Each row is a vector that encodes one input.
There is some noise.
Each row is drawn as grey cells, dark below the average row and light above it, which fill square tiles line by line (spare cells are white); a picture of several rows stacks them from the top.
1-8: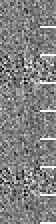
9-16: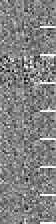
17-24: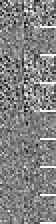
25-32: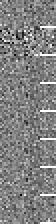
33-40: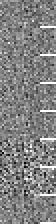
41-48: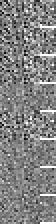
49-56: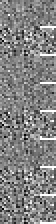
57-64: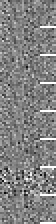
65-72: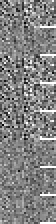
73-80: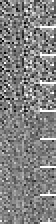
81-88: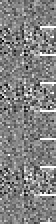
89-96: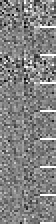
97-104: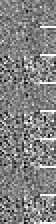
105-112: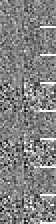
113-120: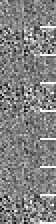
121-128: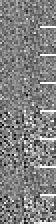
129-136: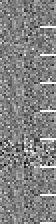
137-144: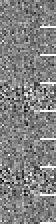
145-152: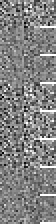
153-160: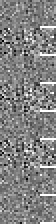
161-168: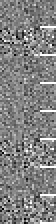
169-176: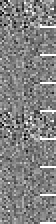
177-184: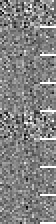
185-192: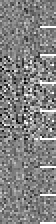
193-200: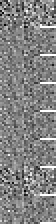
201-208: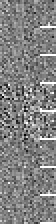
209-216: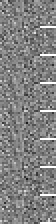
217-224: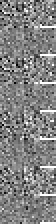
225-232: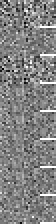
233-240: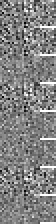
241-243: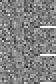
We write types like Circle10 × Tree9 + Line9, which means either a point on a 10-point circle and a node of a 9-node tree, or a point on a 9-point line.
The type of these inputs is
Bool × Circle11 + Circle8 × Circle8 × (Circle8 + Unit) + Unit.
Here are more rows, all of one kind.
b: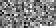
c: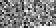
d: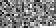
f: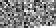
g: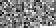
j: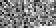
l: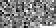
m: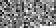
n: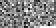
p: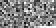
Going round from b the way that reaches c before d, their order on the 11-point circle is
b, g, f, p, n, l, m, c, j, d.
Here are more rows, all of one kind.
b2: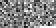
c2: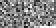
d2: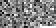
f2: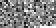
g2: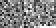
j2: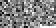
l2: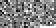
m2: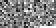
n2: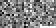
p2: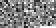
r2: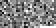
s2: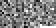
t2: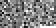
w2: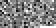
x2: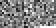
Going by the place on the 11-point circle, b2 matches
l2, m2, r2 and w2.
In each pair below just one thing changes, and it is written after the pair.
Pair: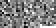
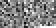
the true/false value
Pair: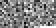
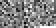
the place on the 11-point circle
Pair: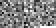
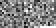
the place on the 11-point circle
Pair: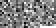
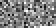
the true/false value
